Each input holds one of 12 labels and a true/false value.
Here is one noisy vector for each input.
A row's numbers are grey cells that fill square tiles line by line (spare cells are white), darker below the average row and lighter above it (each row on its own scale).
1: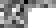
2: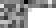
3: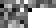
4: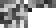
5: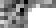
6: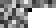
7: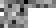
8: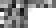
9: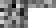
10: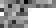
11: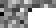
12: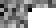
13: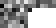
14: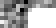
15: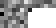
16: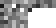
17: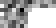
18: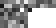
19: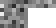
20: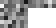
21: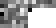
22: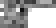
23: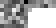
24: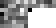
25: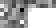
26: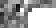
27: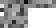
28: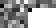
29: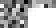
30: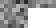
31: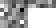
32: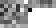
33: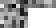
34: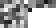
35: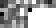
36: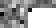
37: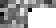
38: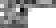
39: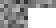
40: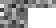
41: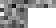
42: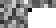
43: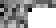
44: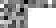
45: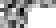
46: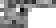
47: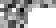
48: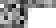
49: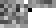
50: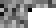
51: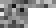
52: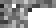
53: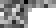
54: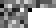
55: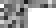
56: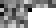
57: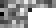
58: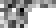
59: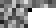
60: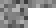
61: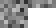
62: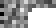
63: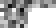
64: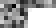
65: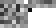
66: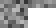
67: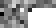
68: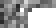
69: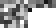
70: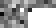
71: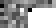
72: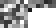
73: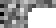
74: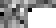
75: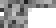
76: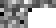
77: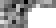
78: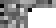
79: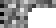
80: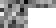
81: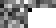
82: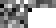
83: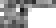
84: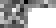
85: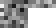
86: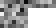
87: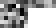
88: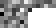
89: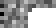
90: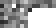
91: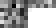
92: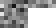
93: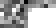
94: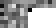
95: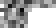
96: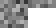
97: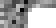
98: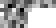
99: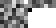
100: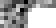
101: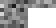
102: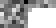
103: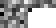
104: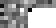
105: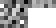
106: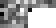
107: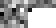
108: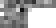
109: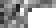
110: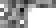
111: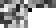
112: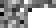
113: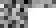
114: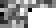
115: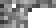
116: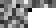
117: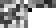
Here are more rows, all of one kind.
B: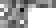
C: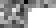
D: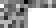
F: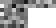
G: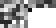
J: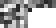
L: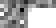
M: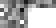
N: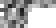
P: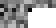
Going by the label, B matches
G, J, L and M.
